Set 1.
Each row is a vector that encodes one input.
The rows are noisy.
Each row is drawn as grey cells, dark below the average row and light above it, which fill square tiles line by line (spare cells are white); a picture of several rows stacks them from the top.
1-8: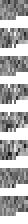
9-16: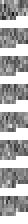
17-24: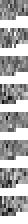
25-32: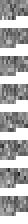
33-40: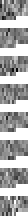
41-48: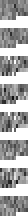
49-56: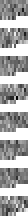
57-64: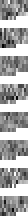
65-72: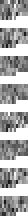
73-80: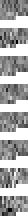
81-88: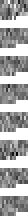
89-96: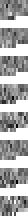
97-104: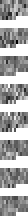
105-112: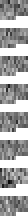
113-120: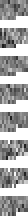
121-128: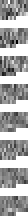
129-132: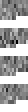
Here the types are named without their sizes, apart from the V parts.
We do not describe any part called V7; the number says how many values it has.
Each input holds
either a point on a circle, or a point on a line and a value of V7.
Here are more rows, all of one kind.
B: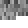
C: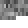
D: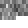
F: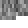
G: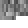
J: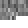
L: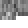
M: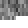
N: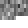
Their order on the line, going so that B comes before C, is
B, G, N, L, J, M, C, F, D.
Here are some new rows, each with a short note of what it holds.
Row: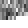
a point on a circle
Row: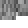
a point on a line and a value of V7
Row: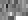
a point on a line and a value of V7
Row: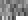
a point on a line and a value of V7
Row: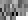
a point on a circle
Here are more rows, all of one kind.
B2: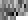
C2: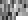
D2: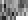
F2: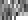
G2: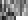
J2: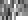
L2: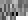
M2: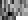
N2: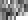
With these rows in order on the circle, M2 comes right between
C2 and G2.
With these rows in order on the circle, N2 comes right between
B2 and F2.
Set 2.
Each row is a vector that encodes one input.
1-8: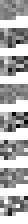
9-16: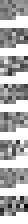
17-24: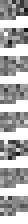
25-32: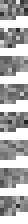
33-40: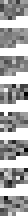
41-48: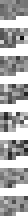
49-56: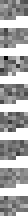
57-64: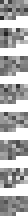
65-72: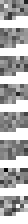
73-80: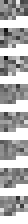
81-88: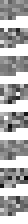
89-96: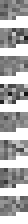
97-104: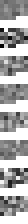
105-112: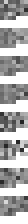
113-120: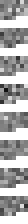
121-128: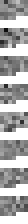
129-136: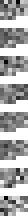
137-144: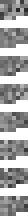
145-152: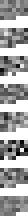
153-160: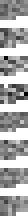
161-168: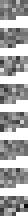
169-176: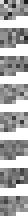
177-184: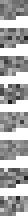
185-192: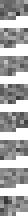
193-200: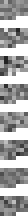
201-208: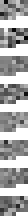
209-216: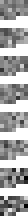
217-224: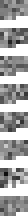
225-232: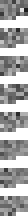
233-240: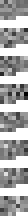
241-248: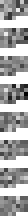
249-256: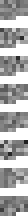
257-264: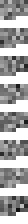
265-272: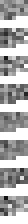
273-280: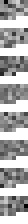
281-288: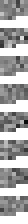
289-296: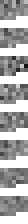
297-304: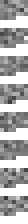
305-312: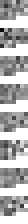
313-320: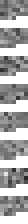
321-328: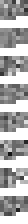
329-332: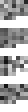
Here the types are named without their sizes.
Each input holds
either three true/false values, or a list of points on a line.
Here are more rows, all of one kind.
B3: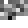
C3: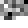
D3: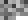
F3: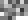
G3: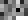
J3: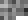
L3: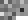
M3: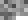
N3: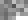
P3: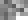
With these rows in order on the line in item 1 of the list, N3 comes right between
M3 and P3.
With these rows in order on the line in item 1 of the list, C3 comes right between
F3 and P3.
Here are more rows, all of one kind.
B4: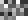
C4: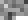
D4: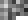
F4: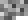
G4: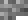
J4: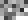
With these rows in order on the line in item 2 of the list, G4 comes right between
B4 and D4.
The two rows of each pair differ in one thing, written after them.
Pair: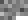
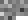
the place on the line in item 1 of the list
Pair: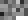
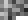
the place on the line in item 1 of the list
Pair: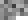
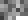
the place on the line in item 1 of the list
